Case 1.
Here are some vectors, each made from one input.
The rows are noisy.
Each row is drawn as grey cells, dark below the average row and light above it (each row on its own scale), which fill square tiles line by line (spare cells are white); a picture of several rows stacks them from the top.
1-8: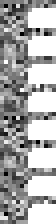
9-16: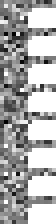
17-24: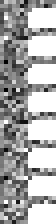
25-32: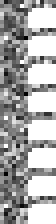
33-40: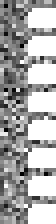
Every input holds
three true/false values.
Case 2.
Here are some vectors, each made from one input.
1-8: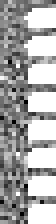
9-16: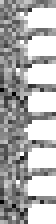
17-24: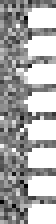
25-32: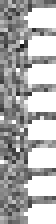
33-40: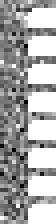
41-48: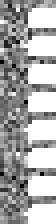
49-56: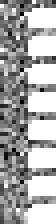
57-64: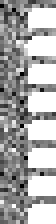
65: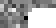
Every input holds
either a fixed value, or three true/false values.
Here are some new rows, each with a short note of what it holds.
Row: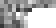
three true/false values
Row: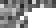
three true/false values
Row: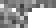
three true/false values
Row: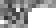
a fixed value
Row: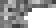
three true/false values
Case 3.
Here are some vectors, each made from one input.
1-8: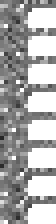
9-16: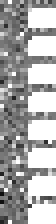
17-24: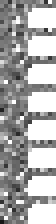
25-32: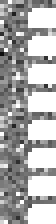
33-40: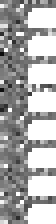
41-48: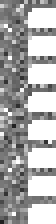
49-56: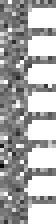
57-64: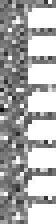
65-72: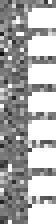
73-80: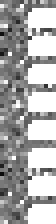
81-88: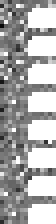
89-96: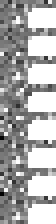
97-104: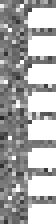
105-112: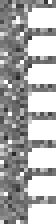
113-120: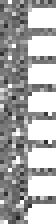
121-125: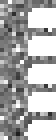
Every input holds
one of 8 labels.
